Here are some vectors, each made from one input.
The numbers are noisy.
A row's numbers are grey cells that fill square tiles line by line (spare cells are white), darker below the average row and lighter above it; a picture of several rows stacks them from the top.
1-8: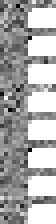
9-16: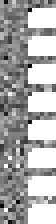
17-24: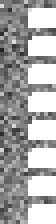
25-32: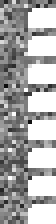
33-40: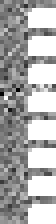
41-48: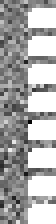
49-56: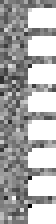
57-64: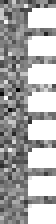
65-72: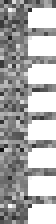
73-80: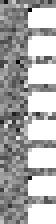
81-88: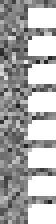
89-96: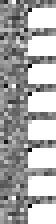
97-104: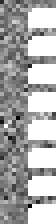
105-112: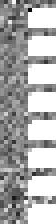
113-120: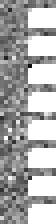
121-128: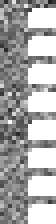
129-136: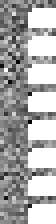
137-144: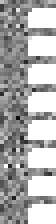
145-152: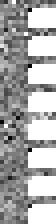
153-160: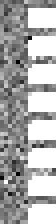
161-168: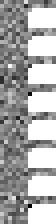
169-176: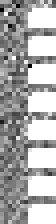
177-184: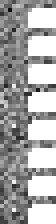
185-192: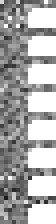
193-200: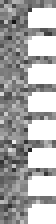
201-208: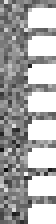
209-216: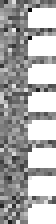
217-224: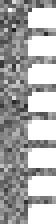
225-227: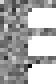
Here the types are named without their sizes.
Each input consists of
either a point on a circle and a label, or a node of a tree.
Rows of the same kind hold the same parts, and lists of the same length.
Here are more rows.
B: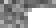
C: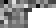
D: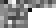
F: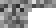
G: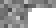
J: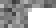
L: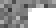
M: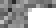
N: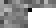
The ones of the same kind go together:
B, G, J, L, M
C, D, F, N

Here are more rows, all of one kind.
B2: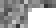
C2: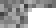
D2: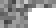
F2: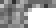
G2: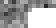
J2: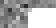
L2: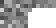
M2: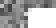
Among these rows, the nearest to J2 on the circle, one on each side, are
F2 and L2.
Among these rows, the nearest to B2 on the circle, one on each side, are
C2 and G2.
